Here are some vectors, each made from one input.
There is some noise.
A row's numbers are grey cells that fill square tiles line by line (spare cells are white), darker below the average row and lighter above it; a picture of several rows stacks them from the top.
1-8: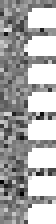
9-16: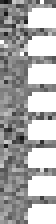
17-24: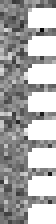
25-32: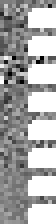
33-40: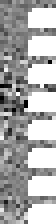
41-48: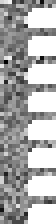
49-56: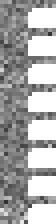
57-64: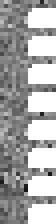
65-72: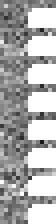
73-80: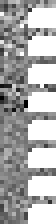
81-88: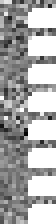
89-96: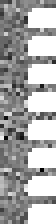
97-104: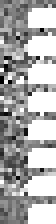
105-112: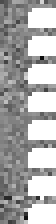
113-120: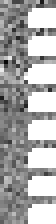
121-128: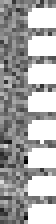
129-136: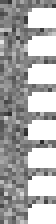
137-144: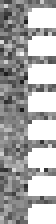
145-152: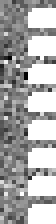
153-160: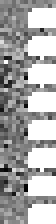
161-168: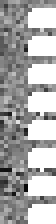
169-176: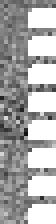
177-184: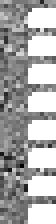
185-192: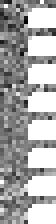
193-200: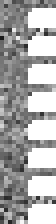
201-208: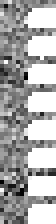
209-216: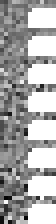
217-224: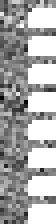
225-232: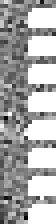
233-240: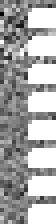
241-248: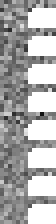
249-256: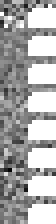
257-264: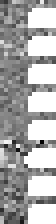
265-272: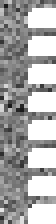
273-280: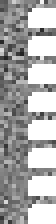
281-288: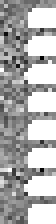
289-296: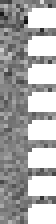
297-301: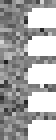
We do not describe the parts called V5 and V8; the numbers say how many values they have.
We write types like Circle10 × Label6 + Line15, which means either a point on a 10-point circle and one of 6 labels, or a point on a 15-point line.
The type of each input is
Bool × (Line7 + V8) + List2(Line6) + V5 × V5 × V5.
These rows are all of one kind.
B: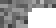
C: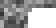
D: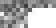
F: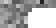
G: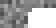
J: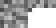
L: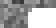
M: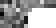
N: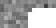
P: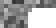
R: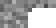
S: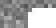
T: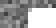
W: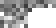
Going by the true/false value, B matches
C, D, L and P.
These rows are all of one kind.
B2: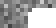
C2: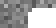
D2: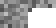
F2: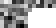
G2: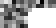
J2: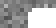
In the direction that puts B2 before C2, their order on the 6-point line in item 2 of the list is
G2, D2, J2, F2, B2, C2.
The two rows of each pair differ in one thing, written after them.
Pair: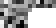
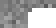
the value of V8
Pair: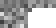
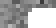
the true/false value
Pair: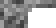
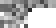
the true/false value
